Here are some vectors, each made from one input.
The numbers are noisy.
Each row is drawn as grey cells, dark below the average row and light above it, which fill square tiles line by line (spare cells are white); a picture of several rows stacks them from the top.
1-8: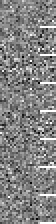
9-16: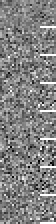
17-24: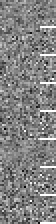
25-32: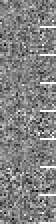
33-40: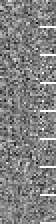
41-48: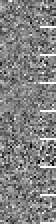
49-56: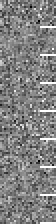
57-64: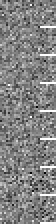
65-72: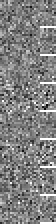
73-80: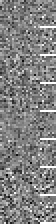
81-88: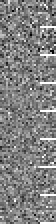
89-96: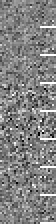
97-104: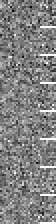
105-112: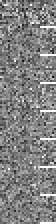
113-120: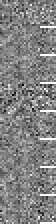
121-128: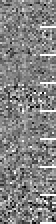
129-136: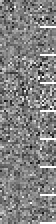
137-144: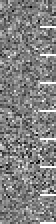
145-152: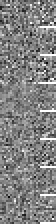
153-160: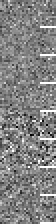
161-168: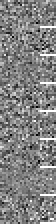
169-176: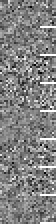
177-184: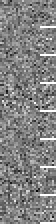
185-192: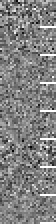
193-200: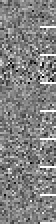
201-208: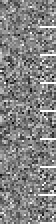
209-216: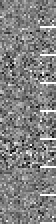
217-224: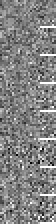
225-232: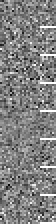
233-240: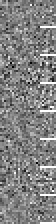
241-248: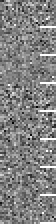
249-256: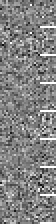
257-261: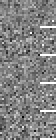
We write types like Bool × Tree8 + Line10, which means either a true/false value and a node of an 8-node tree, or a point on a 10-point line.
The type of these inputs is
Line9 + Tree12 + Tree13.
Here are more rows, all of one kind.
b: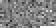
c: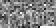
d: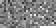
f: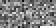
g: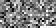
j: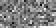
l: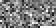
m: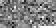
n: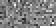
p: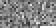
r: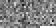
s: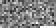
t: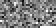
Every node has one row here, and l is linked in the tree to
b.
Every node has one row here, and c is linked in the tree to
f.
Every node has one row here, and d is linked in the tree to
m and s.
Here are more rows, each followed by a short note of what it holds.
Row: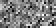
a node of a 12-node tree
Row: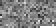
a point on a 9-point line
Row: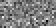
a node of a 12-node tree
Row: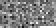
a node of a 13-node tree
